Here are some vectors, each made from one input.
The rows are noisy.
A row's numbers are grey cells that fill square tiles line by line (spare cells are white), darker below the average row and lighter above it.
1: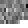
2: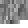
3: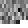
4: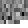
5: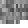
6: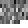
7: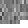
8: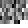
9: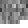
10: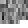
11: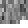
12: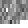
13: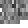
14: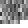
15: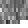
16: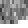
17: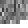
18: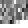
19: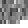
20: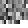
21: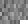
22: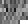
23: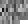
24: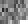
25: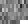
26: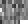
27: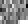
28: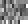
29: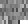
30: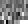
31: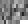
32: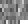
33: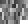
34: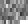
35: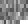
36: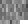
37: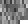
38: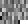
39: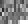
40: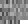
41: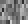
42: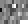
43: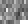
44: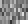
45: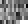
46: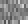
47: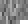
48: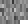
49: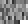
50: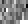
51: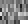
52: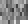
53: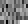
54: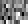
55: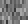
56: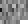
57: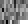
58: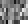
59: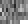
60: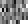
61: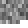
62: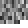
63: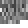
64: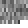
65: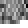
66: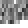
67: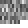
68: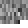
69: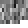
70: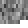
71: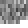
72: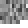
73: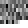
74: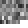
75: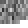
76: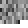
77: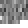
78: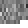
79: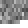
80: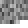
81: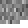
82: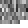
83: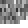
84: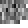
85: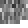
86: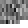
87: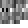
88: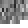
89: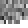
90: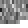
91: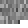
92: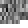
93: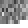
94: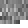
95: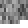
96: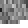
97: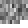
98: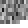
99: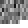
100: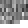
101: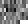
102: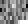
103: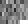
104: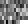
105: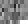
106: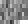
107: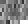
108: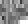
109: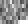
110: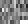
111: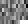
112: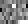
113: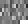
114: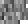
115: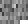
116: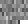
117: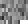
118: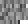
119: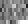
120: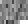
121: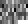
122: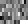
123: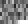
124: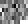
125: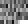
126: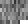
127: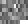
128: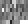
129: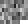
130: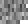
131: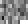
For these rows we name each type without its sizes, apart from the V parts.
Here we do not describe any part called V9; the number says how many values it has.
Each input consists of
a point on a line, together with either four true/false values, or a value of V9.
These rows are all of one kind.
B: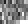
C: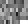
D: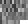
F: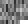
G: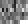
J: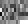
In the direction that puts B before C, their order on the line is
J, G, F, D, B, C.
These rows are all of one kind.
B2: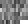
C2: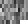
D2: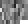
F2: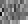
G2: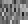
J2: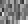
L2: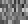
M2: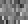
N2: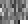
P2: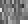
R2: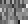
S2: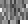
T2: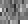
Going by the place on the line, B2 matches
L2, M2, P2 and R2.
